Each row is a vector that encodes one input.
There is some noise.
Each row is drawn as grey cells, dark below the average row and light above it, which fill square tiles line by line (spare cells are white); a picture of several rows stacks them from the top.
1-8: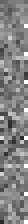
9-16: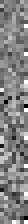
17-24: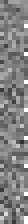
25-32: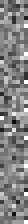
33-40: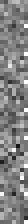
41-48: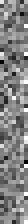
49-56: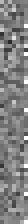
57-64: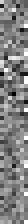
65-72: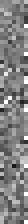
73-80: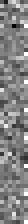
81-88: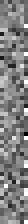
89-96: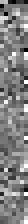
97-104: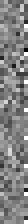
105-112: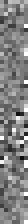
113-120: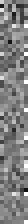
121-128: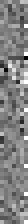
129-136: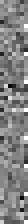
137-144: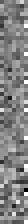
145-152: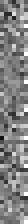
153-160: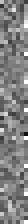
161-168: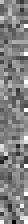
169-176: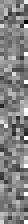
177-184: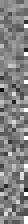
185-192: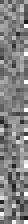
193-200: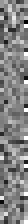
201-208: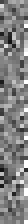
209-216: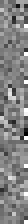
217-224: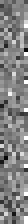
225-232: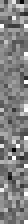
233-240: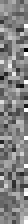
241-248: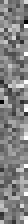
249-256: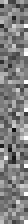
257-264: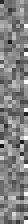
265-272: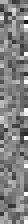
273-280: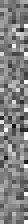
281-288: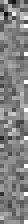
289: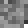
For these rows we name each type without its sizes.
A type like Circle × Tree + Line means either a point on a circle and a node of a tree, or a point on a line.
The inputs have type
(Bool × Bool × Bool + Line) × Line.
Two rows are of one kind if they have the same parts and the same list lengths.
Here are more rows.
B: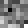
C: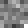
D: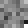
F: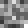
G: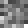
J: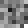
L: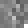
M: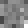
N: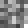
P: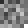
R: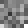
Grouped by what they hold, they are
B, C, D, G, J, R
F, L, M, N, P

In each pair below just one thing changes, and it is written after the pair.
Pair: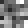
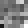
the place on the line
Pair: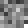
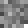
the place on the line
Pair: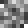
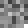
the place on the line
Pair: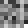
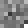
the place on the line
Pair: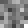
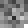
one of the three true/false values
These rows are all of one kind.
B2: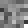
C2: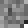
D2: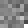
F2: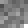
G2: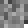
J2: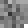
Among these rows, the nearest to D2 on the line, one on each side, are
B2 and C2.
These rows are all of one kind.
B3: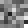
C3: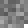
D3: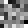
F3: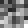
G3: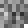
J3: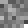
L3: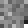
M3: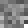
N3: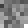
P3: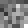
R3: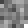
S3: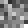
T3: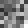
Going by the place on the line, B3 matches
D3 and T3.
